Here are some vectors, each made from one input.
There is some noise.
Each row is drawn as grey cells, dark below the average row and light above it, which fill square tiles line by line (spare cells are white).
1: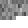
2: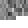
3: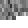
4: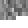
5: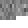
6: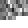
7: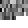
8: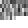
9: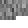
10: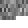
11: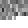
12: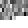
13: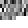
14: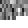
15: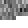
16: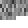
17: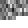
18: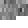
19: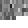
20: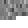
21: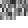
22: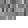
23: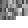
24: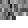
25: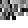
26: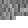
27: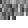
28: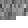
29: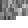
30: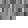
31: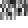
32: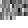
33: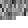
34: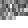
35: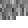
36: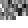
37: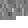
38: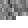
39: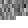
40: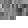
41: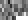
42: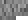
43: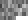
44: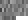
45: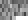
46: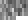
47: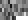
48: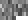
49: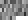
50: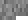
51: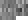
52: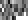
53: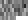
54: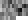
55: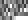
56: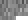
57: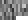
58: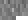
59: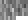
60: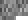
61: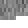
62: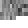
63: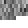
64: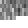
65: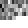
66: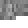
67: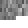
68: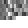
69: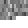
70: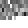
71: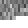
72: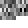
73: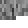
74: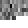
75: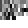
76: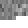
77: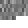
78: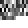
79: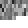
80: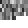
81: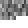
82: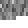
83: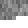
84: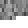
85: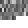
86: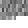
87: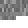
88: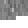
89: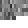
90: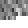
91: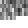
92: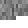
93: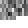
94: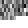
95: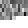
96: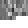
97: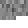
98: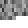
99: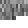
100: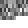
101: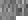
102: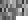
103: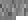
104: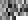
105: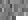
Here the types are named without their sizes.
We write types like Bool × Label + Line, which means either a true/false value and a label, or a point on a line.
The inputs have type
Circle + Label + Line.
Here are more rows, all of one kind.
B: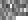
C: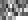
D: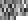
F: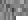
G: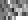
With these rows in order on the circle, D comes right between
C and G.
